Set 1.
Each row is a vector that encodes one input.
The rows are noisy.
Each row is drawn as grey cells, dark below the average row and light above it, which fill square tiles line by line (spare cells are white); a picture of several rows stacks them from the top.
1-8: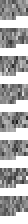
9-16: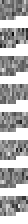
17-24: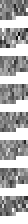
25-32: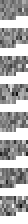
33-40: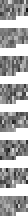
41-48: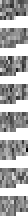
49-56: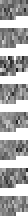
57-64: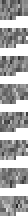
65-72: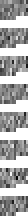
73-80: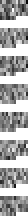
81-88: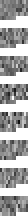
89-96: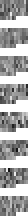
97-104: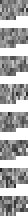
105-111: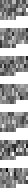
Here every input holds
a point on a 10-point line, together with either a fixed value, or a node of a 14-node tree.
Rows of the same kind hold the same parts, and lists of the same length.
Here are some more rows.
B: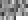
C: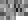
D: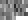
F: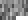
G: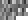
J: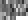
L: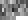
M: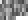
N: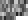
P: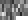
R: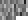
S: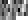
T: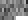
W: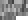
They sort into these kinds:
B, C, D, G, L, R
F, J, M, N, P, S, T, W

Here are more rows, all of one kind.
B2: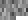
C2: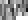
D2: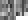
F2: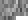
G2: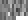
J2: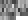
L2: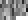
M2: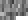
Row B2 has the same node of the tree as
G2 and L2.
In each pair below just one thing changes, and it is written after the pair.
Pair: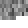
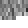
the node of the tree
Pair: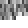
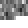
the place on the 10-point line
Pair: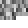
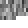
the place on the 10-point line
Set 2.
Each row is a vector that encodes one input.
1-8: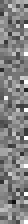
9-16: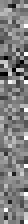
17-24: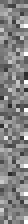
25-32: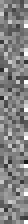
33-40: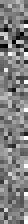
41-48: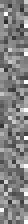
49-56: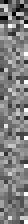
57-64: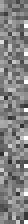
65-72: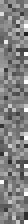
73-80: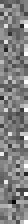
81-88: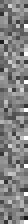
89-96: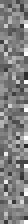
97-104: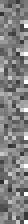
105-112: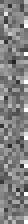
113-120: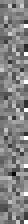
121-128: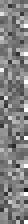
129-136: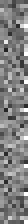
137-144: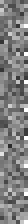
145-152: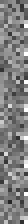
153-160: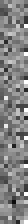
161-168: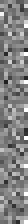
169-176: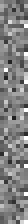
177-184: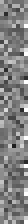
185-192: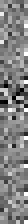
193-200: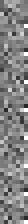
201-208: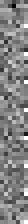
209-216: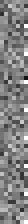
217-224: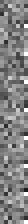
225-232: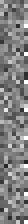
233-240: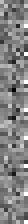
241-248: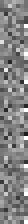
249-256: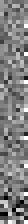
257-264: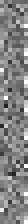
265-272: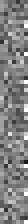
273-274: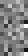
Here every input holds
a list of up to two points on a 17-point line.
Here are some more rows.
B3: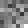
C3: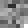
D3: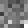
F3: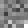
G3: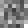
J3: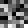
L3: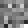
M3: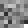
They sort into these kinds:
B3, C3, D3, F3, G3
J3
L3, M3

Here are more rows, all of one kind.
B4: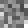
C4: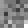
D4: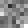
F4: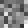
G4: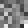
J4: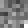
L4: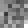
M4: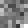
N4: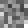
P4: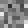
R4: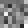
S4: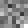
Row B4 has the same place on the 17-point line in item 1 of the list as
L4, N4 and P4.
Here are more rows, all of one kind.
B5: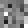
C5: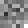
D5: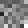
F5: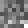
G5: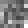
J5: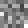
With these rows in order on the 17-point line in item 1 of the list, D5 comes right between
B5 and F5.
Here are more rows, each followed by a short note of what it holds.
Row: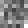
a list of two items
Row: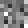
a list of two items
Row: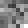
a list of two items
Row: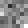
a list of two items
